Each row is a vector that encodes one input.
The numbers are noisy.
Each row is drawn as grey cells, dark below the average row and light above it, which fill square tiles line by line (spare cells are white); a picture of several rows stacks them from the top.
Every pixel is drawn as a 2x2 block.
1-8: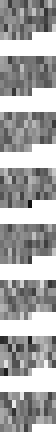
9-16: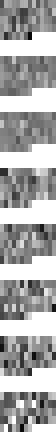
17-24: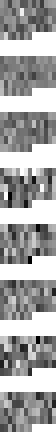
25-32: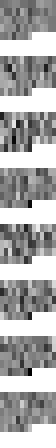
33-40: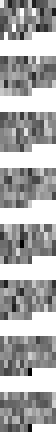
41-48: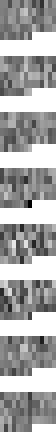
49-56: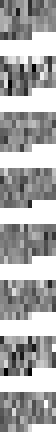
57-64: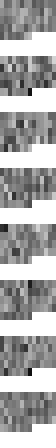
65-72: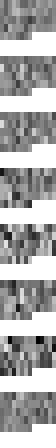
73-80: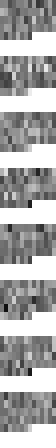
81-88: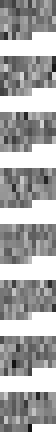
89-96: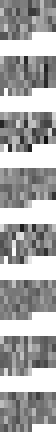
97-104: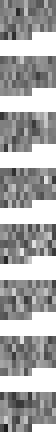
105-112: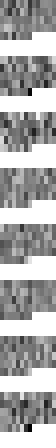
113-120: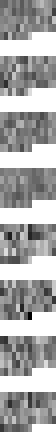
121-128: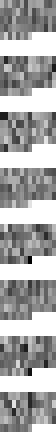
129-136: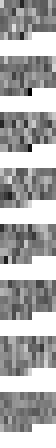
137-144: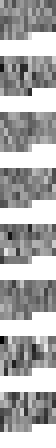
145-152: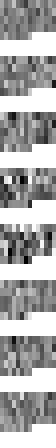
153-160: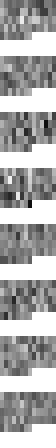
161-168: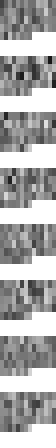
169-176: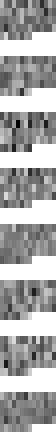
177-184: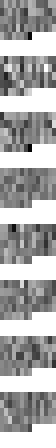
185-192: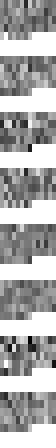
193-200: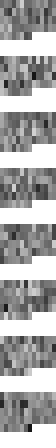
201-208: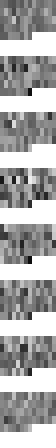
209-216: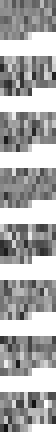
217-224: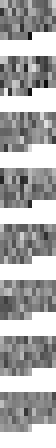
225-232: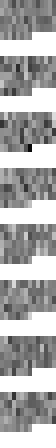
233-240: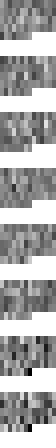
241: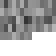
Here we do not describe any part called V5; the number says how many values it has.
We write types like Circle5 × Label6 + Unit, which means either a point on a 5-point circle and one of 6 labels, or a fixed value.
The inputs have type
List3(Line4 × V5).
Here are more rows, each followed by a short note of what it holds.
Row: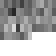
a list of three items
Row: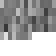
a list of three items
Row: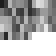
a list of three items
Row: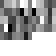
the empty list
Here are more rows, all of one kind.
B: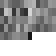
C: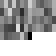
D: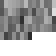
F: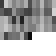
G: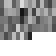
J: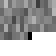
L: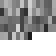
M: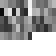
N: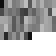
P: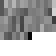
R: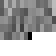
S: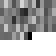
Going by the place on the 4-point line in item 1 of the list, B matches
J and L.
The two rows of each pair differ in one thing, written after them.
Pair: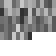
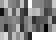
the place on the 4-point line in item 1 of the list
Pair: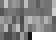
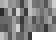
the value of V5 in item 1 of the list
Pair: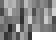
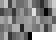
the place on the 4-point line in item 1 of the list
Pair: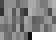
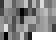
the place on the 4-point line in item 1 of the list
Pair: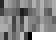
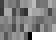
the place on the 4-point line in item 1 of the list
